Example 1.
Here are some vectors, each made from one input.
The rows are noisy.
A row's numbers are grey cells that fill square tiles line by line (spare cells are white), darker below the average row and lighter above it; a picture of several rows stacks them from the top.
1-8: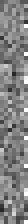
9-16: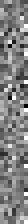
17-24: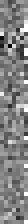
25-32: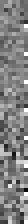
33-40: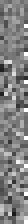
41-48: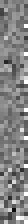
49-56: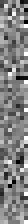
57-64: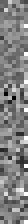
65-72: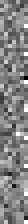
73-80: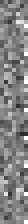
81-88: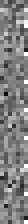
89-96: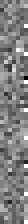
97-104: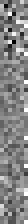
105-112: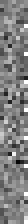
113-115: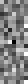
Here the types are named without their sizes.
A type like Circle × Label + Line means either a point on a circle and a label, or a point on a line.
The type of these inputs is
(Bool × Bool × Bool × Bool + Line) × Line.
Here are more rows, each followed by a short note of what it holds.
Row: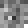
a point on a line and four true/false values
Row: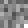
a point on a line and four true/false values
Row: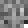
a point on each of two lines
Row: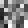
a point on each of two lines
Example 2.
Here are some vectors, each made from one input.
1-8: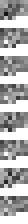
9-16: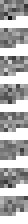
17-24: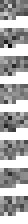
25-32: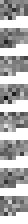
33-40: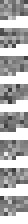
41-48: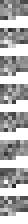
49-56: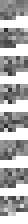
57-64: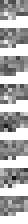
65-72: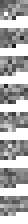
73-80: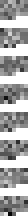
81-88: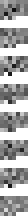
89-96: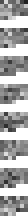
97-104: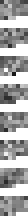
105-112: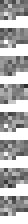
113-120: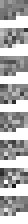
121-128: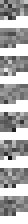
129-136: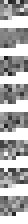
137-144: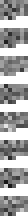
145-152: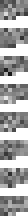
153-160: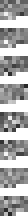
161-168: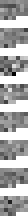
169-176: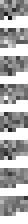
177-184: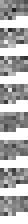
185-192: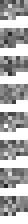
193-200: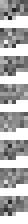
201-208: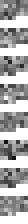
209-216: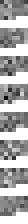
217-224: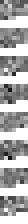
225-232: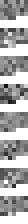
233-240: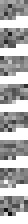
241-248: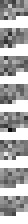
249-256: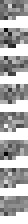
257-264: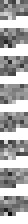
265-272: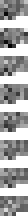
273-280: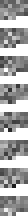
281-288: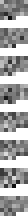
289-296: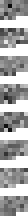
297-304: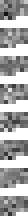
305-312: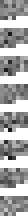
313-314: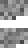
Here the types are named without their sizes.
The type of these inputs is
Line × Line × Line.
